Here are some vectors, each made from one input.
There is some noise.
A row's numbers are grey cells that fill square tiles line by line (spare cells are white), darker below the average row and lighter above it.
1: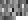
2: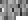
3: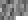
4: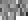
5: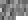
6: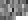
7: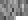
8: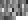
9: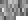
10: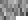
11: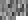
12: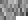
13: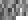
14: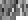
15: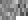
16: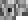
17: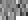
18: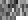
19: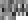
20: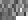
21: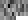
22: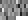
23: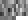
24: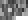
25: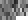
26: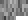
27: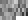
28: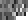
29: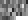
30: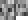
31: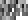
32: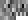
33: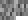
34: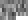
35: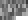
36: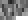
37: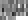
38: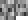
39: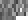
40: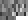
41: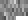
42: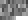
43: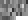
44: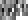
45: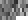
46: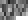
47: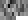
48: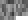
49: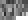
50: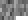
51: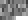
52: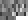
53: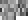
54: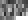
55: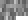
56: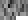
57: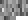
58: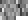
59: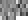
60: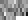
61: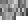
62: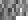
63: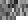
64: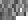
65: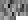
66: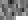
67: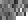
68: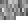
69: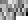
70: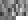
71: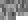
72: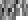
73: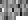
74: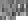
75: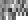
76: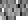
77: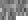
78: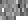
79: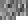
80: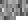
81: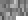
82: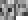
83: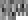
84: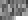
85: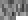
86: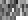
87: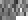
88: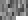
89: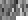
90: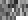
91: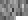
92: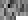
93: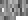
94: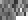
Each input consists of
a point on a 7-point line, together with a list of up to two points on a 6-point line.
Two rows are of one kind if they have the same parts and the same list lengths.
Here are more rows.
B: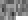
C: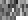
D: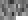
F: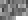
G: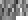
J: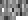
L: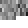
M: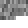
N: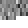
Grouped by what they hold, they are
B, D, L, N
C, G
F, J, M

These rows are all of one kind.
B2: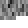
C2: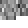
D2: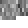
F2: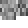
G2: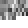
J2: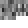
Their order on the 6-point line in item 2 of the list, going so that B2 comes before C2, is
J2, B2, C2, F2, G2, D2.
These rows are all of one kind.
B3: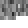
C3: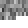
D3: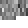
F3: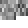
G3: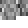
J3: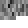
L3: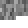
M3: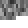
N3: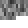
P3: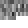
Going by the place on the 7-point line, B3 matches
M3, N3 and P3.
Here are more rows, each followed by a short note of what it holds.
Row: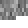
a point on a 7-point line, together with a list of two items
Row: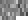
a point on a 7-point line, together with a list of two items
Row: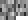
a point on a 7-point line, together with the empty list
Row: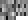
a point on a 7-point line, together with the empty list
